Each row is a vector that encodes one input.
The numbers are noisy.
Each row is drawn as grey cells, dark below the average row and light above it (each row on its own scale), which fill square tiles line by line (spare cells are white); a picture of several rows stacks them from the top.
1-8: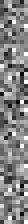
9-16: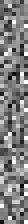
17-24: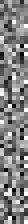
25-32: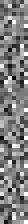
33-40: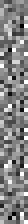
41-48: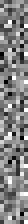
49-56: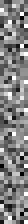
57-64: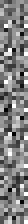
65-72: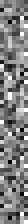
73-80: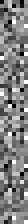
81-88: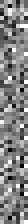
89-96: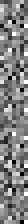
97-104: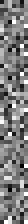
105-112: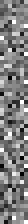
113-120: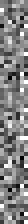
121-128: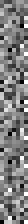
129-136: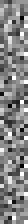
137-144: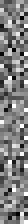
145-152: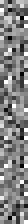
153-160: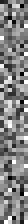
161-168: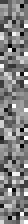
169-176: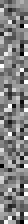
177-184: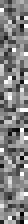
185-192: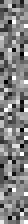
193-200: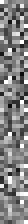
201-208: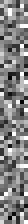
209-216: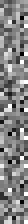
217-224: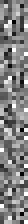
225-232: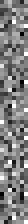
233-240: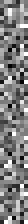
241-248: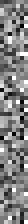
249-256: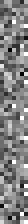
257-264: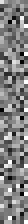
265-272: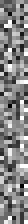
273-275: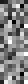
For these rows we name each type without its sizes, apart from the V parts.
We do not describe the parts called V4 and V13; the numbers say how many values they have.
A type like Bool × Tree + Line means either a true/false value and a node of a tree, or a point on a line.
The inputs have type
(Bool × Bool × Bool × Bool × Bool × Label × V13 + Unit) × V4.
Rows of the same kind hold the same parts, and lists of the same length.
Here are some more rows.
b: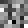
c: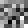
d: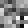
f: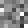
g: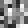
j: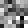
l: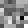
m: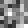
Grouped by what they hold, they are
b, c, d, g, j, l, m
f

